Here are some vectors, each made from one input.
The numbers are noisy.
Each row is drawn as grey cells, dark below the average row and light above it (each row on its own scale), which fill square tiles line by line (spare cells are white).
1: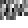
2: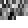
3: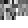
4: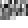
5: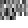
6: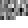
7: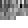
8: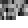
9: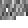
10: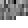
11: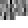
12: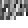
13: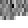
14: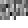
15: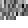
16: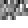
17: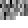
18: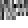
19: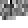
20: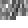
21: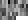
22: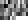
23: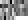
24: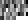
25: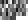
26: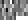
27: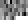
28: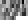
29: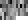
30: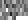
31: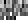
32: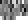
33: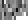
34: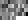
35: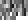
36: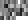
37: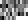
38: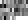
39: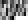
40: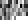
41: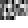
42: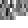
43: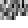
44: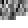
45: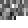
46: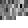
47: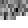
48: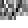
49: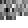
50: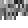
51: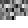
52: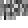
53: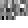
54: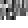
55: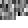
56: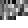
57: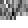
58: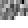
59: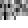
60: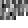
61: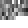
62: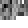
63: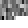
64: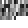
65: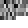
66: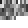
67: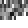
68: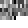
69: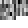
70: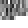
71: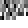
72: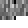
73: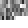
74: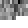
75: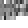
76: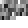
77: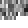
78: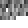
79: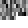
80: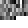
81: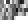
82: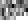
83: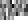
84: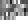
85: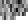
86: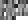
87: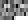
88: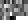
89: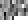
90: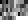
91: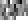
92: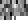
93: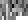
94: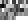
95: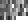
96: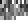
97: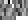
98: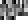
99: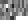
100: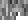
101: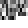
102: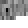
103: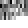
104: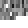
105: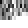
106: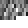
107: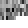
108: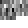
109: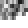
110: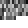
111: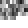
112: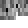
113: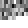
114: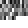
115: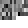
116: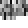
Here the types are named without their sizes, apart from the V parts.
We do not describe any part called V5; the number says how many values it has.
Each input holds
a value of V5, together with either a label, or four true/false values.
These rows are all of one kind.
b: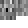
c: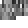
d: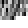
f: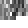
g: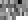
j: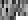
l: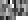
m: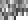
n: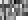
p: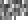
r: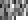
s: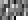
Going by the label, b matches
d, j, n and p.
